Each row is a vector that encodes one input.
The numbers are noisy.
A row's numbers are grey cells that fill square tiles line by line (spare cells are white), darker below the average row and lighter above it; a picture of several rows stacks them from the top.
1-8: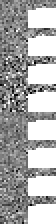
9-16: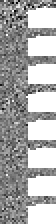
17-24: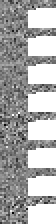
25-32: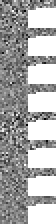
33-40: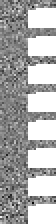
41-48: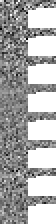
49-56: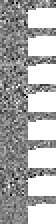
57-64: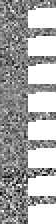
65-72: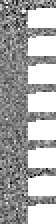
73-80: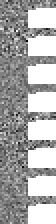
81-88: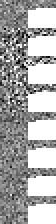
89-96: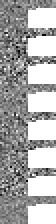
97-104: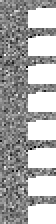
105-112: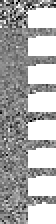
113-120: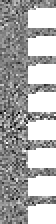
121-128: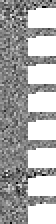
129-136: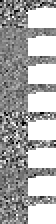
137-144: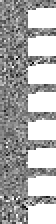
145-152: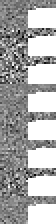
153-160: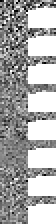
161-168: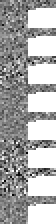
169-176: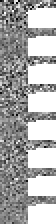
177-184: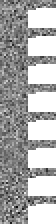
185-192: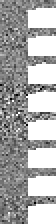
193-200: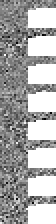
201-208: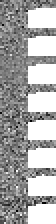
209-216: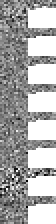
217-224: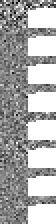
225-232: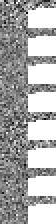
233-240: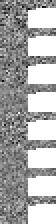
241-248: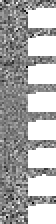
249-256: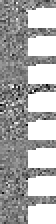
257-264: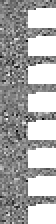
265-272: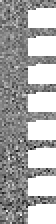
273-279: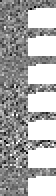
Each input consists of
either a point on an 8-point circle, or a point on an 11-point circle and a true/false value.
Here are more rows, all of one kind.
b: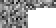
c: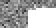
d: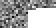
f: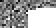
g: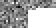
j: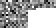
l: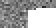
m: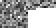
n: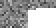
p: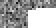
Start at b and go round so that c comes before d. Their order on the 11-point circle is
b, m, j, c, n, g, f, l, d, p.
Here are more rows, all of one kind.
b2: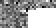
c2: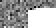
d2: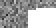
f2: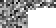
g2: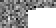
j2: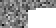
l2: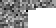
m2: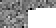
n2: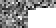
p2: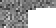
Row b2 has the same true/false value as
d2 and f2.
